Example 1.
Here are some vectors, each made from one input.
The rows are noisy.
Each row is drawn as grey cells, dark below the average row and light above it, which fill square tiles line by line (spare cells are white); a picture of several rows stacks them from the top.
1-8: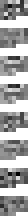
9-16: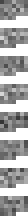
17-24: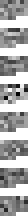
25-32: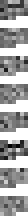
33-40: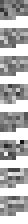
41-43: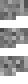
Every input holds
three true/false values.
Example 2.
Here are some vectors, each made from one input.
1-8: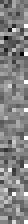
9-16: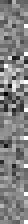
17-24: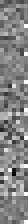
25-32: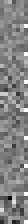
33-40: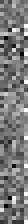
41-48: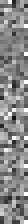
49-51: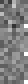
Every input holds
a point on a 9-point circle.
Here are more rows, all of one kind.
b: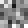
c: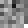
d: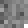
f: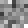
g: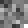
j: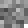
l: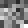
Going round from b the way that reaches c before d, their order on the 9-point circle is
b, c, j, f, d, g, l.
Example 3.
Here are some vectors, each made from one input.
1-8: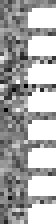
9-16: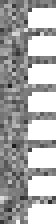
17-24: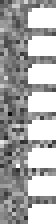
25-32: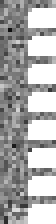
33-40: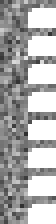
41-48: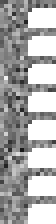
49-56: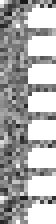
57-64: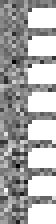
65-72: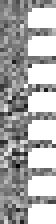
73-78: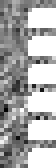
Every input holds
a point on an 11-point line.
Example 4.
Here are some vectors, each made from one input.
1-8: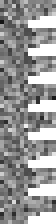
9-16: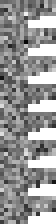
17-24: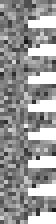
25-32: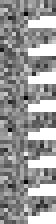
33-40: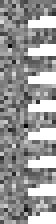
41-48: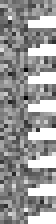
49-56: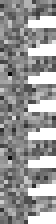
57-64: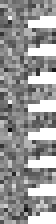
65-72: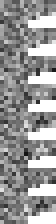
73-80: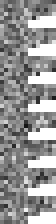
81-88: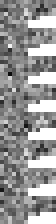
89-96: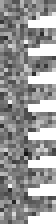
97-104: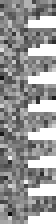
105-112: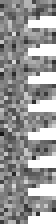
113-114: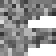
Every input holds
four true/false values.
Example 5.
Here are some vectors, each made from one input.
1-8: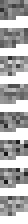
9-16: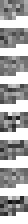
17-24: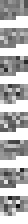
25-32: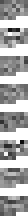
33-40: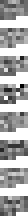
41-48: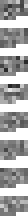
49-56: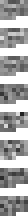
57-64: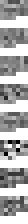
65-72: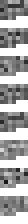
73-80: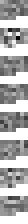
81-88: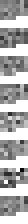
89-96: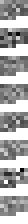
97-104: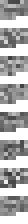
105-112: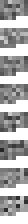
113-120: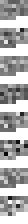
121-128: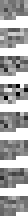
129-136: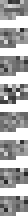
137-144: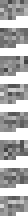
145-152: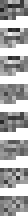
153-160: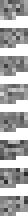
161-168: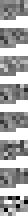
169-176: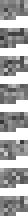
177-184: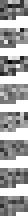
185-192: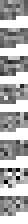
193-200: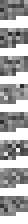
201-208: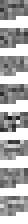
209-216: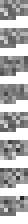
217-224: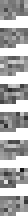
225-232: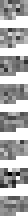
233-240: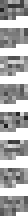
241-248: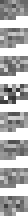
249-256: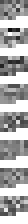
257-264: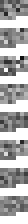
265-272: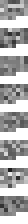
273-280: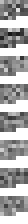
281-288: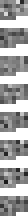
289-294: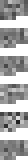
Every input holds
three true/false values.
